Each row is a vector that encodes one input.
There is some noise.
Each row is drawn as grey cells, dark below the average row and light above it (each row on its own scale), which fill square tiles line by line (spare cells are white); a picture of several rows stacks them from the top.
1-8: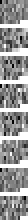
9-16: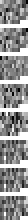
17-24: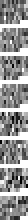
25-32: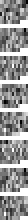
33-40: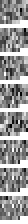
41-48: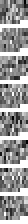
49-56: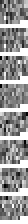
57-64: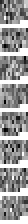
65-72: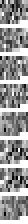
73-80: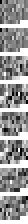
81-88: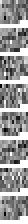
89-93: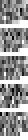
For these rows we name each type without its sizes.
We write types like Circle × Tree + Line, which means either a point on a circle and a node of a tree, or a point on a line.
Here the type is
Circle.
